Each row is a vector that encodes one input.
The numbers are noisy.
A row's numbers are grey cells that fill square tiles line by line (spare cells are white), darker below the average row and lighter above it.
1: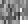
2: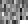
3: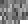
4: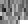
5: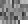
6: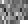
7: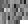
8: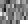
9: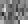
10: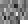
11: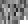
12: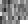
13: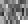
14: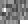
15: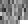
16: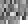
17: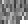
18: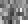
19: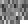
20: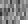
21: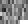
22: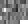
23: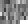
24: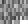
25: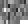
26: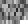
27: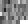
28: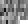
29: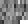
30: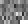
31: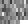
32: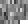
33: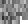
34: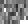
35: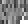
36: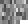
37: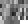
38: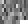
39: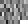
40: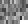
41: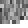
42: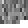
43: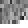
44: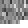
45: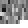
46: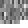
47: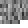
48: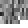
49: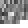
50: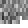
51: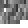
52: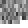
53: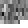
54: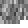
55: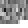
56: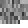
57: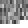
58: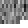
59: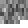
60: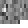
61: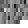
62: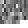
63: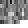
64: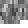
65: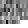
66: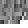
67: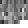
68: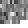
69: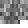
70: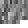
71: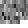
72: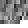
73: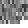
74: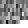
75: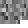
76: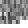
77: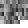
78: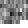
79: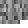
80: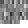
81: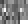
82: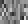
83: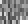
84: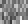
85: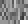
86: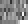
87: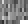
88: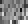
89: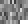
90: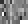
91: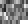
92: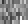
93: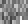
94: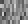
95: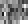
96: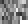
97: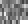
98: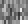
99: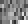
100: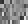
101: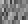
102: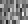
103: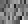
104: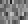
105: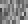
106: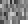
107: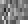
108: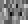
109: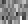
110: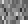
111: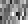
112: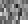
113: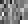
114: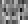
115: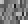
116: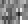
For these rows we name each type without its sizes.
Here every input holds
a point on a circle, together with either a point on a circle, or a point on a line.
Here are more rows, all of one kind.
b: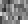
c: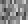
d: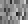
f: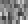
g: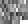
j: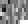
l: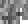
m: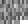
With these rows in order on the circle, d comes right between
c and j.
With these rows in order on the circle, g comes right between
c and m.
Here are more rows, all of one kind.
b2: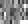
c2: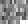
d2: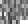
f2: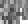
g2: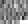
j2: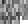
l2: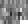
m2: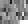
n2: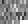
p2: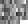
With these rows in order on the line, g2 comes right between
b2 and l2.
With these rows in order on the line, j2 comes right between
d2 and m2.
